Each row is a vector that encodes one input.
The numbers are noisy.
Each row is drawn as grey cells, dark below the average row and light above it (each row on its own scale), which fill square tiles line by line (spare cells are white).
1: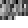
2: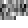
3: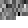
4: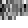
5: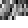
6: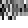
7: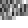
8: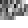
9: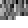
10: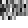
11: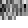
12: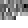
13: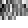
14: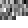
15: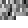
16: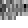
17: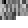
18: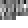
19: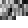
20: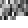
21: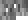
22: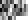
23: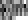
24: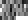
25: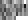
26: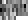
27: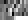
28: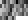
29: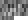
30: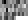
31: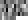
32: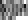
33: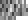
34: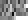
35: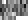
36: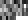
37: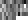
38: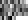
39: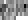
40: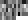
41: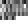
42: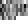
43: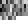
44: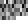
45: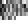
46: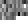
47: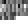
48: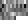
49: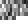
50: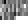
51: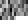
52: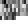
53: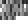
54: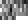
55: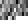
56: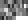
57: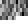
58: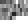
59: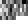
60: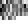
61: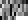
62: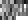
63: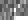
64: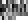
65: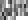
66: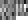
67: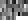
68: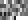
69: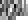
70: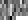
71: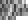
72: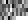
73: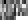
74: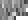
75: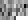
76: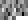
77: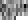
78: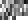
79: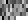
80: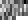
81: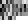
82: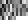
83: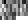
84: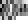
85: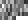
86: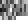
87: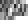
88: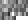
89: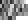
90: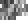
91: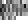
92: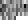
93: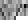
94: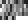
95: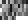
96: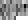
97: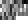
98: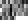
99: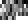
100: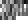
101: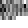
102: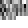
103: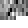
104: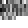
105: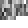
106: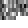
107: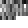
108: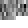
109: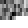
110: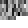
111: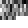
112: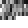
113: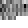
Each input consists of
one of 6 labels and a point on a 7-point line.
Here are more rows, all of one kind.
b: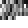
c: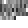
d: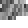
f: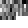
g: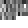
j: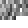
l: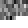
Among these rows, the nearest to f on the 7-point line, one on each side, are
b and l.
